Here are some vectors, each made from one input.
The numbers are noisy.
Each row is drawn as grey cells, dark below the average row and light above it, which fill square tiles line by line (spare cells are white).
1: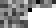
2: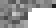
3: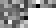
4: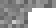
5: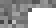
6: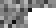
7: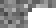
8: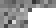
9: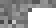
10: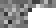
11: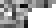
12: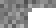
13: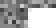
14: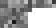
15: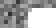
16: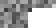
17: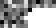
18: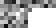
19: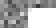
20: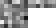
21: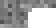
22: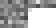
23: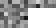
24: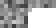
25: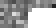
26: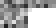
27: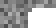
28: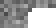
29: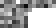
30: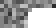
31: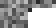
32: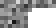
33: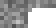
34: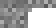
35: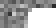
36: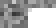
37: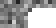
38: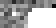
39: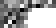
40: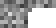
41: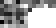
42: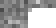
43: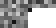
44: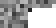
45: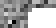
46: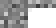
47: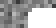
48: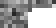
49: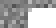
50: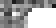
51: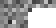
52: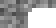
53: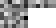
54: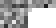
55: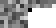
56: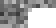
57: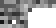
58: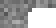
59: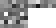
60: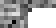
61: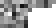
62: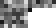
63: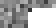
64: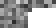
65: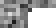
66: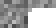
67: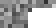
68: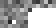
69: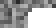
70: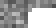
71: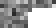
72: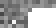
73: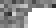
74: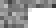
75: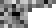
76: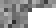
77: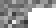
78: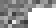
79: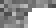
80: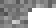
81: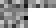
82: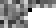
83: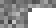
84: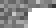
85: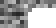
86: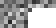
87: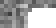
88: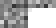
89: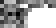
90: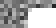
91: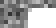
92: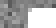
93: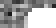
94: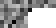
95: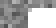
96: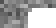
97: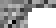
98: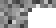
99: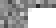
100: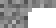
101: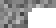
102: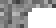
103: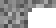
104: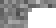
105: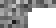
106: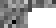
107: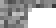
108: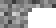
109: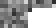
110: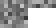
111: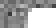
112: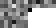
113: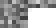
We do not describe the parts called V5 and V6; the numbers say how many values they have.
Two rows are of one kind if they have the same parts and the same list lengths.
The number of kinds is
2.
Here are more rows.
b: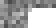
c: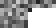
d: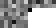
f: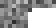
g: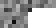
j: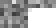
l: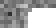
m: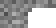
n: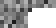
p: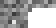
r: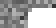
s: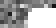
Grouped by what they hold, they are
b, j, l, m, p, r, s
c, d, f, g, n

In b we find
a value of V5 and a value of V6.
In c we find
a point on a 4-point line and a true/false value.
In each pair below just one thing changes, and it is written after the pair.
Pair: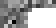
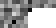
the true/false value
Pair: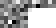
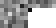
the true/false value
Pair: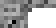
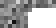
the true/false value
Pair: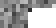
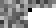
the place on the 4-point line
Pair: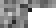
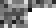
the true/false value
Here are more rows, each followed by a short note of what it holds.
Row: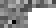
a point on a 4-point line and a true/false value
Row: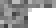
a value of V5 and a value of V6
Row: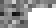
a value of V5 and a value of V6
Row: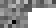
a point on a 4-point line and a true/false value
